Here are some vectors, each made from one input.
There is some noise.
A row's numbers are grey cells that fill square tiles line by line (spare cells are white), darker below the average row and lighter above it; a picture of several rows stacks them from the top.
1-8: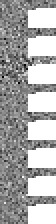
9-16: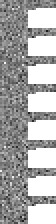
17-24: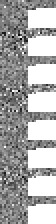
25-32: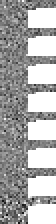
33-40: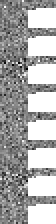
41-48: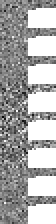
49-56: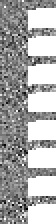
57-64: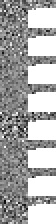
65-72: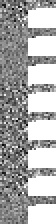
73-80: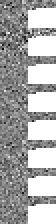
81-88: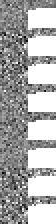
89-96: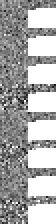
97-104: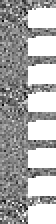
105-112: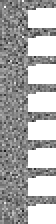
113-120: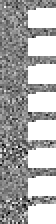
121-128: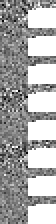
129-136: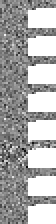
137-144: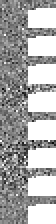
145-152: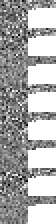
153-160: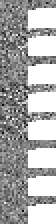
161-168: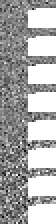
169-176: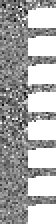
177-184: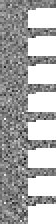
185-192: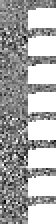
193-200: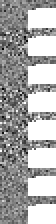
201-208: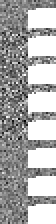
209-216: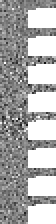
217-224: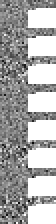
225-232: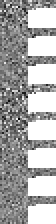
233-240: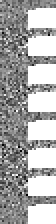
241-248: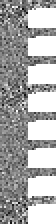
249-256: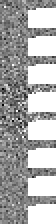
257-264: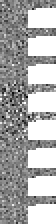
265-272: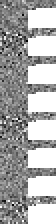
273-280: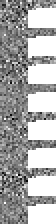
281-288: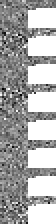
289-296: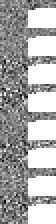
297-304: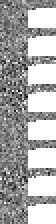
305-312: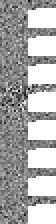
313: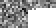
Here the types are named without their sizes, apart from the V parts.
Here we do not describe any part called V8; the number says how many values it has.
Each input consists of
either two labels and a value of V8, or a list of points on a line.
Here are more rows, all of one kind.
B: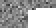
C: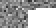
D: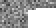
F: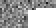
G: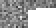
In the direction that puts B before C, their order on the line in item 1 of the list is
G, D, B, F, C.
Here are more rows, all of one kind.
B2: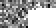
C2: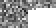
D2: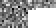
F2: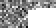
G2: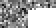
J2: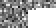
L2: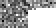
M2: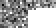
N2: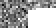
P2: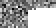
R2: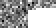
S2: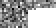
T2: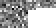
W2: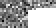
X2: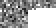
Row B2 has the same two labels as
G2, J2, M2 and X2.
